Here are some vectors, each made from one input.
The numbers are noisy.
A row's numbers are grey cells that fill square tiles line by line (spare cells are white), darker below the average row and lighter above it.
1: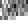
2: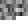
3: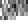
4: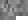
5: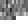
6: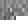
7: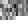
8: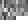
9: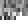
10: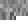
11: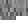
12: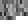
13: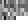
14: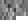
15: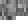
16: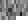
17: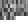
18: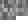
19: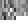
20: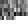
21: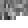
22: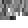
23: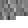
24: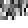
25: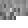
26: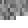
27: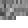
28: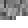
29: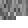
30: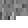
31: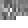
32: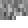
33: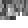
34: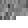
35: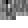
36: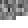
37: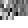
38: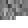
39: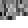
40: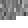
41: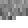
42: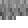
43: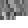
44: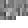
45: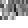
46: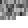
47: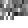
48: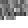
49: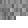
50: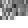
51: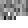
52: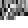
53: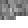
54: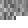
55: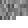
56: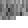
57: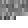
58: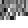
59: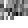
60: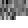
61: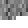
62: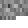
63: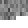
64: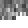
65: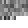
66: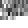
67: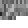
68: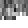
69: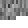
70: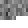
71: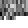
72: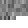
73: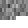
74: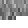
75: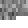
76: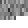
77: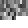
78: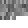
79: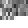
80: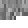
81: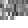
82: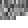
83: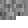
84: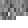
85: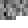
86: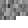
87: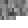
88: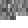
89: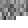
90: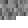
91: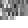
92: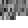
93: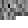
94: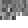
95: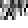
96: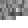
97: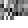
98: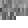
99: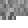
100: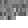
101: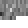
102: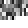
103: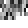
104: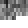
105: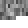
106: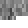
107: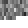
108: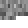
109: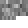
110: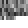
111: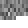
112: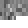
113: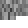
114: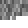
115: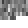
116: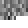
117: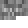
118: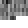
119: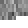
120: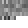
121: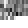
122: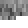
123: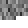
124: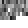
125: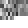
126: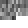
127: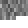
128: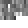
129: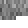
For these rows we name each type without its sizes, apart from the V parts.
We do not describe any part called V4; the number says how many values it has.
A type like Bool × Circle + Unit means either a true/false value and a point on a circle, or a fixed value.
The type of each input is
List(Bool × V4).
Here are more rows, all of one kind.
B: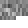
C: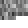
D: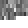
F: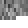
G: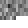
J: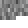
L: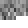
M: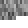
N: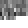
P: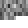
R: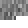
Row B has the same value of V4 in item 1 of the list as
F, G, J and P.
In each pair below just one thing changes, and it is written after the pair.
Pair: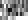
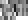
the true/false value in item 1 of the list
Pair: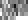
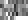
the true/false value in item 1 of the list
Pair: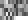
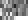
the value of V4 in item 1 of the list
